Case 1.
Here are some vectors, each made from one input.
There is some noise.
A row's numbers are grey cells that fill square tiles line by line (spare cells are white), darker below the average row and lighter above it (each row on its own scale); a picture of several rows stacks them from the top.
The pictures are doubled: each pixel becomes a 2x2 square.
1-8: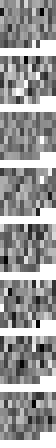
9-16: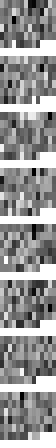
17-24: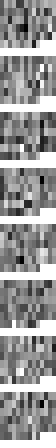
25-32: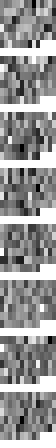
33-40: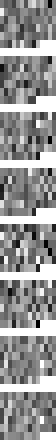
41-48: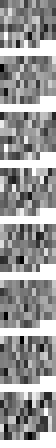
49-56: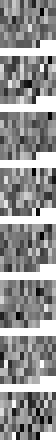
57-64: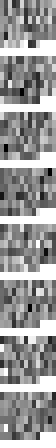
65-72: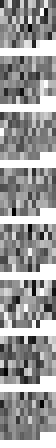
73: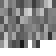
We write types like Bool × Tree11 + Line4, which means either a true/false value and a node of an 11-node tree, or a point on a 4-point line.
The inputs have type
Circle6 × Tree9.
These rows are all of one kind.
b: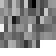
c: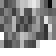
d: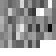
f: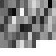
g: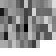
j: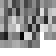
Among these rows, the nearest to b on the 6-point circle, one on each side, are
g and j.
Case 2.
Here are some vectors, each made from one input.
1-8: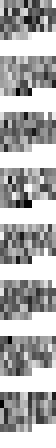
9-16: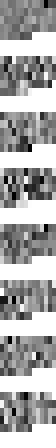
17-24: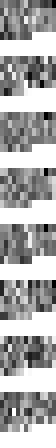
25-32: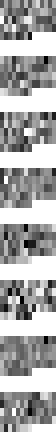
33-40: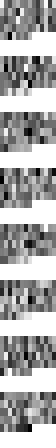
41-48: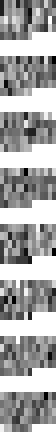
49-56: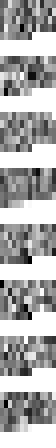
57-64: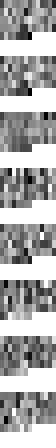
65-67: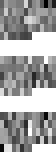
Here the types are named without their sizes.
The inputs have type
(Bool × Bool × Bool × Bool + Unit) × Tree.
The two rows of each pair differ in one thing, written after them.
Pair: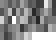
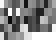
the node of the tree
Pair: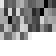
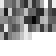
the node of the tree
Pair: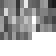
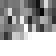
one of the four true/false values
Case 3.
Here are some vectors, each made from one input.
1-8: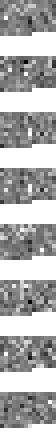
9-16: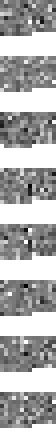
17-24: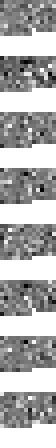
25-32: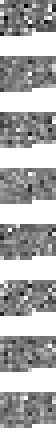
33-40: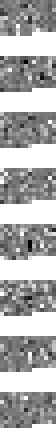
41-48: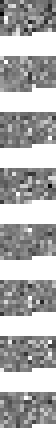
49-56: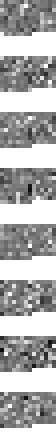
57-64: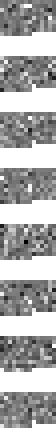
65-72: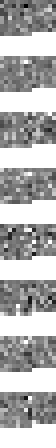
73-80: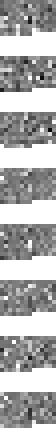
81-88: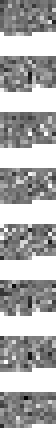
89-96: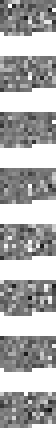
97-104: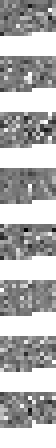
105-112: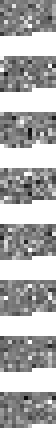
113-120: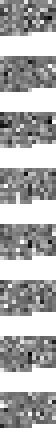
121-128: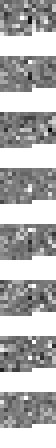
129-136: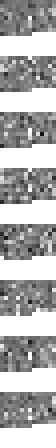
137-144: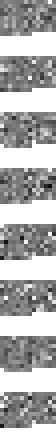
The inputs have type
List2(Circle6).
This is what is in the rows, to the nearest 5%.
All of them are lists of up to two points on a 6-point circle: about 5% are empty, 40% hold one and 55% two.
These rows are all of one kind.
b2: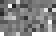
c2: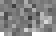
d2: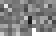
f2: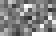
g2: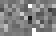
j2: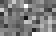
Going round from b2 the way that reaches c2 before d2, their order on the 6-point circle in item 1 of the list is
b2, c2, d2, g2, f2, j2.
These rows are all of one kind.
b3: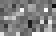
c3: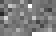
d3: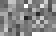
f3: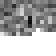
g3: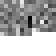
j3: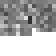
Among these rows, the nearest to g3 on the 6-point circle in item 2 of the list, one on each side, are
d3 and f3.
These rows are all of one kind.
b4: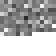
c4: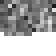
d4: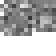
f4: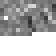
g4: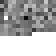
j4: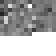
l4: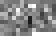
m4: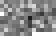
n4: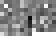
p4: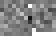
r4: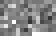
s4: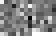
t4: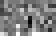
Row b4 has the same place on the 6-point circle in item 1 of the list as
f4 and g4.
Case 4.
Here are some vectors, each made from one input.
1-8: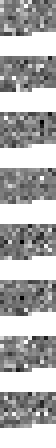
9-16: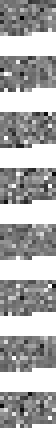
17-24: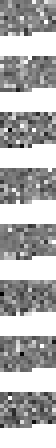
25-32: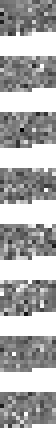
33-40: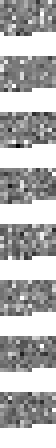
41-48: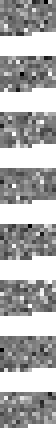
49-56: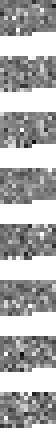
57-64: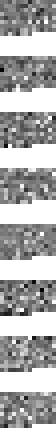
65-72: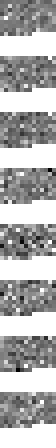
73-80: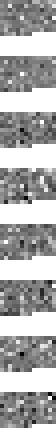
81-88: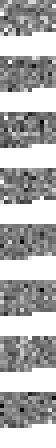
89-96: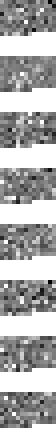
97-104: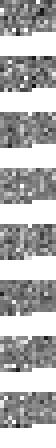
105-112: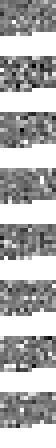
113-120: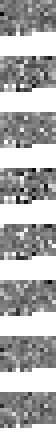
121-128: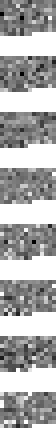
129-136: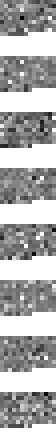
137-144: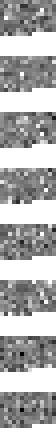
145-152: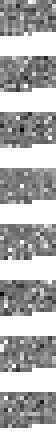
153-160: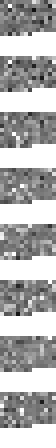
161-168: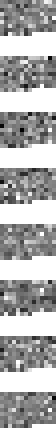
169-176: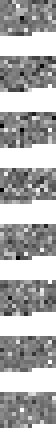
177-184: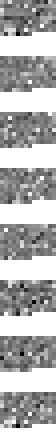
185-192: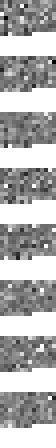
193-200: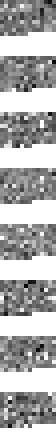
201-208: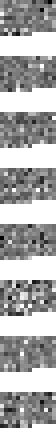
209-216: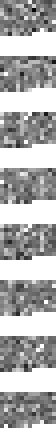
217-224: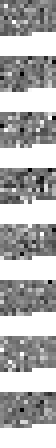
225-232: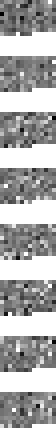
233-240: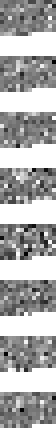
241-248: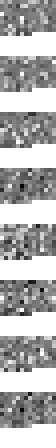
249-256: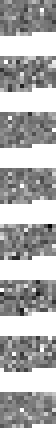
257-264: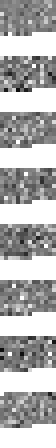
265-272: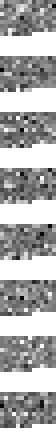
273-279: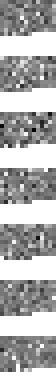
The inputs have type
Circle6 × Tree15.
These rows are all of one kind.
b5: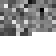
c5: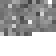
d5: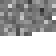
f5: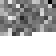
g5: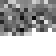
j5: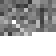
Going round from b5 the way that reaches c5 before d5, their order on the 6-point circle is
b5, g5, f5, c5, d5, j5.
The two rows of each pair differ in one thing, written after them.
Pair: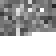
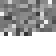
the place on the 6-point circle
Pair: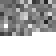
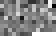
the place on the 6-point circle
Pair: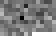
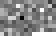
the place on the 6-point circle
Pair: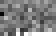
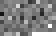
the node of the tree
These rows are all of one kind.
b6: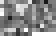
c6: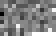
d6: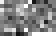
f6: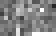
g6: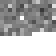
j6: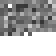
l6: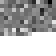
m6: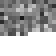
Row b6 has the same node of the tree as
f6 and m6.
